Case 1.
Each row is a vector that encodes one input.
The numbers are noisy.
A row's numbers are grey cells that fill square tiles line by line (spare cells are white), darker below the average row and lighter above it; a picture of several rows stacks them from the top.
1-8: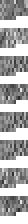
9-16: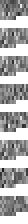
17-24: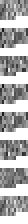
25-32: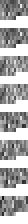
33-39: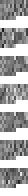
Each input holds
a node of a 7-node tree.
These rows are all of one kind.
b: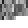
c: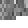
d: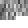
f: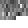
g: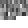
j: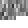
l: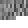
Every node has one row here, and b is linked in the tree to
l.
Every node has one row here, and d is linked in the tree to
j.
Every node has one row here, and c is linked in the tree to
f, j and l.
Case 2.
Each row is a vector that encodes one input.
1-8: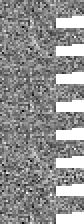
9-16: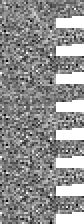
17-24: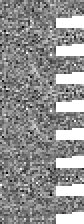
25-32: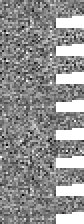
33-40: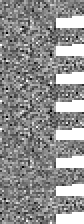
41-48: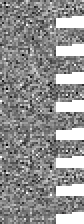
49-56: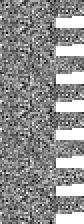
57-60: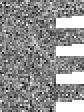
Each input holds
a point on a 5-point line.
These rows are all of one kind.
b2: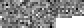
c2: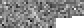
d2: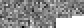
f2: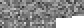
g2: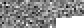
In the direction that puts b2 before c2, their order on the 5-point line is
b2, c2, f2, d2, g2.
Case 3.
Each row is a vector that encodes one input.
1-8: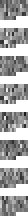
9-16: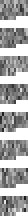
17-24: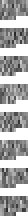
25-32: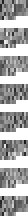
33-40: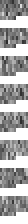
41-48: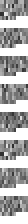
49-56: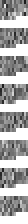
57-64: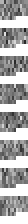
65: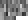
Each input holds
a node of a 12-node tree.
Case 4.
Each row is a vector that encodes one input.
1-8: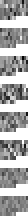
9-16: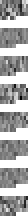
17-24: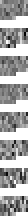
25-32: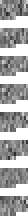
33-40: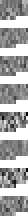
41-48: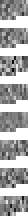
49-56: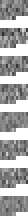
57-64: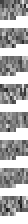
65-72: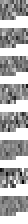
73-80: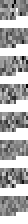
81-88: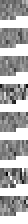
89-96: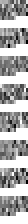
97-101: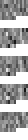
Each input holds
either a fixed value, or a node of a 7-node tree.
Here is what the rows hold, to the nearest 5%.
About 5% of them hold a fixed value. The rest hold a node of a 7-node tree.
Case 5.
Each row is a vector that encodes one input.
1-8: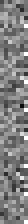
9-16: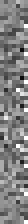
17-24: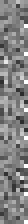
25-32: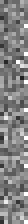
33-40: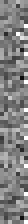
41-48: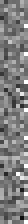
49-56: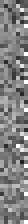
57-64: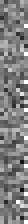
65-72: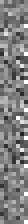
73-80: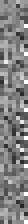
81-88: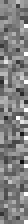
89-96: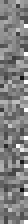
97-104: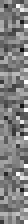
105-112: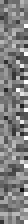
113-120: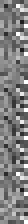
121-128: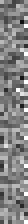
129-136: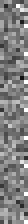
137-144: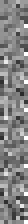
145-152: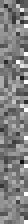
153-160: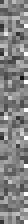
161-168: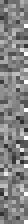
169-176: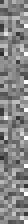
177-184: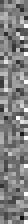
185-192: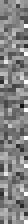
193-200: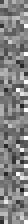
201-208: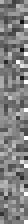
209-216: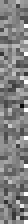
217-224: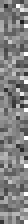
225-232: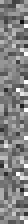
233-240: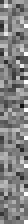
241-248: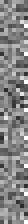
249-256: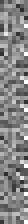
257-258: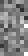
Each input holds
a point on a 10-point line.
